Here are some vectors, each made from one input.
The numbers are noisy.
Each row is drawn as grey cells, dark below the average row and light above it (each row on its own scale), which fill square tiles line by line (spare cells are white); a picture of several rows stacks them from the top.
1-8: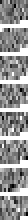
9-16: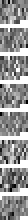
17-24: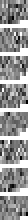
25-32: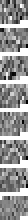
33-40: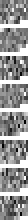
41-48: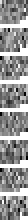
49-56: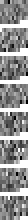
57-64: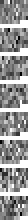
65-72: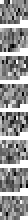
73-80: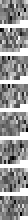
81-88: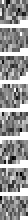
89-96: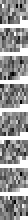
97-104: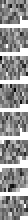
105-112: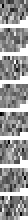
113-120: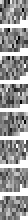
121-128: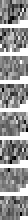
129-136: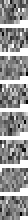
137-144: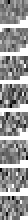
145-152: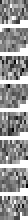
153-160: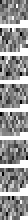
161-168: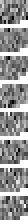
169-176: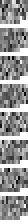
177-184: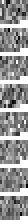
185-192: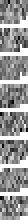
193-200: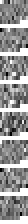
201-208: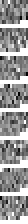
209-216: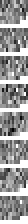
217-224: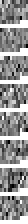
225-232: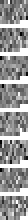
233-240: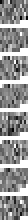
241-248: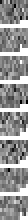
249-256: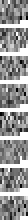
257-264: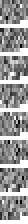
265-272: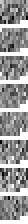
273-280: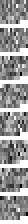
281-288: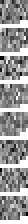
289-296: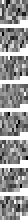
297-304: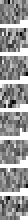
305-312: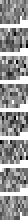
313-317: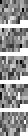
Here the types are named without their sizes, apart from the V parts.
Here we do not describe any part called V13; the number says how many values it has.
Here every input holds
four true/false values, together with either a point on a line, or a value of V13.
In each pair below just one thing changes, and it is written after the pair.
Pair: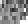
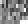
one of the four true/false values
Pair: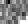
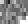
the place on the line
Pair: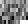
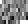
the place on the line
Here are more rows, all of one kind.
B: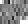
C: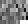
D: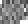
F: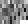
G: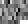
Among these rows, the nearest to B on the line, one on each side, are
D and G.
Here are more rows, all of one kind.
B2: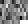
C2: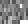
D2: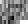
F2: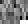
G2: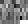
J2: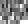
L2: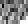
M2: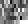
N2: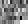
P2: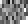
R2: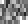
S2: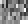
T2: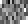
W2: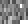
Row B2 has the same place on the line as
C2, L2 and W2.
